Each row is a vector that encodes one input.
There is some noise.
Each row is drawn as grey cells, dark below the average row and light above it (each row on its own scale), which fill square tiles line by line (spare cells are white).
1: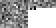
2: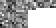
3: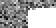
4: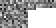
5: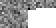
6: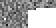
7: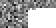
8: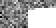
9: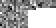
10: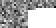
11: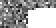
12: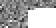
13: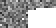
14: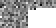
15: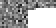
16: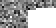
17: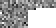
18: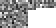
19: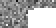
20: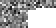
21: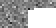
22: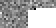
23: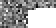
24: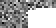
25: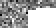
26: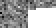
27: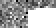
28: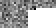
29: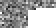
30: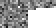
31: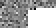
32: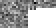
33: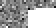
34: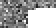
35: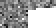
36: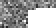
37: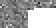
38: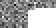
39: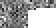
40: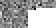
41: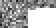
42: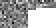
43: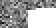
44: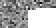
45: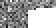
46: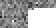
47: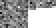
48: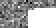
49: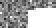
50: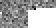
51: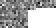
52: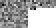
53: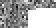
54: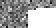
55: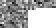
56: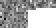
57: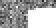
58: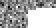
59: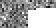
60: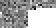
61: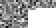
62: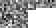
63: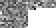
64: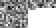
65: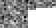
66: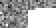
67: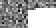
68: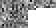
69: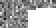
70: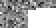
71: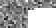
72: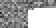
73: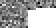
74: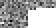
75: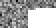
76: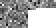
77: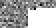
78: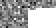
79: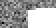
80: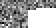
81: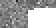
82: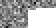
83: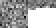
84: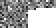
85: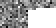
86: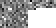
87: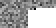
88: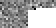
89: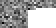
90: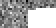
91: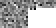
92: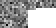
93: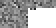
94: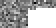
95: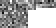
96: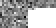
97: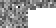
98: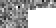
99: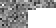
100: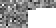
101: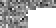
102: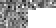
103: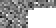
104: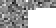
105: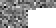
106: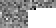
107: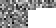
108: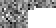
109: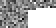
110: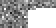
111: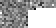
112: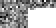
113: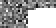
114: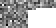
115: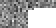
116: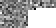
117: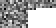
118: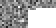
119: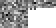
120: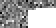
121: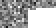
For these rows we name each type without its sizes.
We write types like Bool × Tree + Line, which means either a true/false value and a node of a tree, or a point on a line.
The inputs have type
List(Circle).
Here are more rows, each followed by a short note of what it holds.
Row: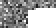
the empty list
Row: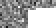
a list of one item
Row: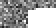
the empty list
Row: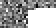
the empty list
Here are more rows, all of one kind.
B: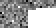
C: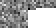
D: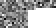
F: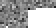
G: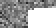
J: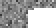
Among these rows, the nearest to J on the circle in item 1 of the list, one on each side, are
B and D.
